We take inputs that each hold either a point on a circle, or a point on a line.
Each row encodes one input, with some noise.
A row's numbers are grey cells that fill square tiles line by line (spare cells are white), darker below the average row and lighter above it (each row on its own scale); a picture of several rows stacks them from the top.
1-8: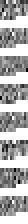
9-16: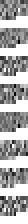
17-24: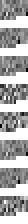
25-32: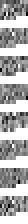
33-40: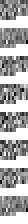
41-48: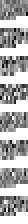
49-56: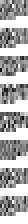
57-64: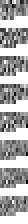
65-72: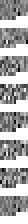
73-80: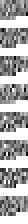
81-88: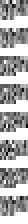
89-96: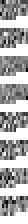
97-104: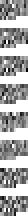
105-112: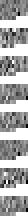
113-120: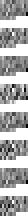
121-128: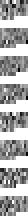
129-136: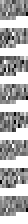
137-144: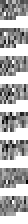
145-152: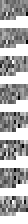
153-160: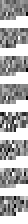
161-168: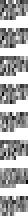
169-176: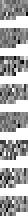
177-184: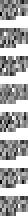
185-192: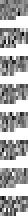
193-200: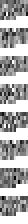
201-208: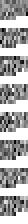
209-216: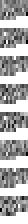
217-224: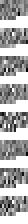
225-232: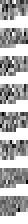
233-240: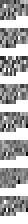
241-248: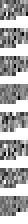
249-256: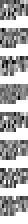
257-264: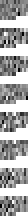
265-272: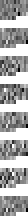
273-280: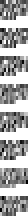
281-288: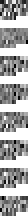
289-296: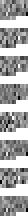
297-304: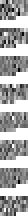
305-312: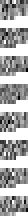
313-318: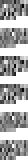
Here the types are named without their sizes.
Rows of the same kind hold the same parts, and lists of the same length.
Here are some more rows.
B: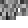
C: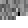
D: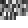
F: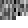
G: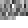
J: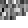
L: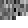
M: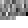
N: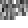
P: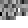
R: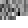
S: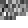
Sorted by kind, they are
B, D, J, N, P, S
C, F, G, L, M, R

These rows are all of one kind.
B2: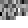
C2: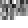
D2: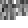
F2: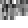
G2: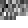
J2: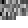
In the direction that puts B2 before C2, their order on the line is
B2, J2, G2, D2, F2, C2.
